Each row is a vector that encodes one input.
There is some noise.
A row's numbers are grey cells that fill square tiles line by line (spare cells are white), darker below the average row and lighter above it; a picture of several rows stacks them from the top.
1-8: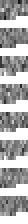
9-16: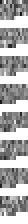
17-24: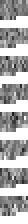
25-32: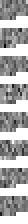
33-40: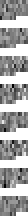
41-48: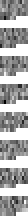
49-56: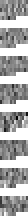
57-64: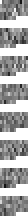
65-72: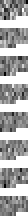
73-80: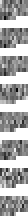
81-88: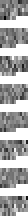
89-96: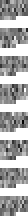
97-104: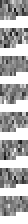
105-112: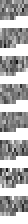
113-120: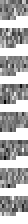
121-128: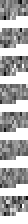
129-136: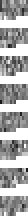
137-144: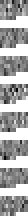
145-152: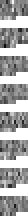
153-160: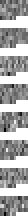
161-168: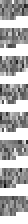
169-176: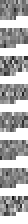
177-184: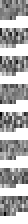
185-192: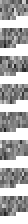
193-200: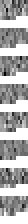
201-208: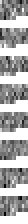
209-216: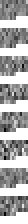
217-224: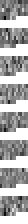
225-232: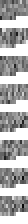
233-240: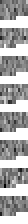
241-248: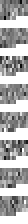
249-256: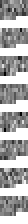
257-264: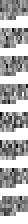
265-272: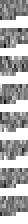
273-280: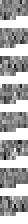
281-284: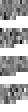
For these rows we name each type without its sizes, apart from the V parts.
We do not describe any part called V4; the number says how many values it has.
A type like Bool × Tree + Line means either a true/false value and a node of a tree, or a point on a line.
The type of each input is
(Circle + (Line + Tree) × V4) × Line.
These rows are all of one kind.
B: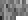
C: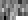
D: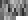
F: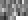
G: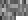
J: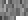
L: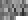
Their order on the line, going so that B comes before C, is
D, L, B, G, J, F, C.
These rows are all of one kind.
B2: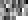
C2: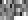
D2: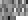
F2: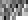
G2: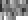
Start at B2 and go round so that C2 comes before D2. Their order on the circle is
B2, C2, F2, G2, D2.
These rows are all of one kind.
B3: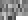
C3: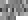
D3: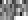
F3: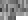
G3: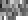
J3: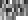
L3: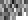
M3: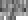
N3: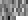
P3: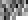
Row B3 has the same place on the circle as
G3 and N3.
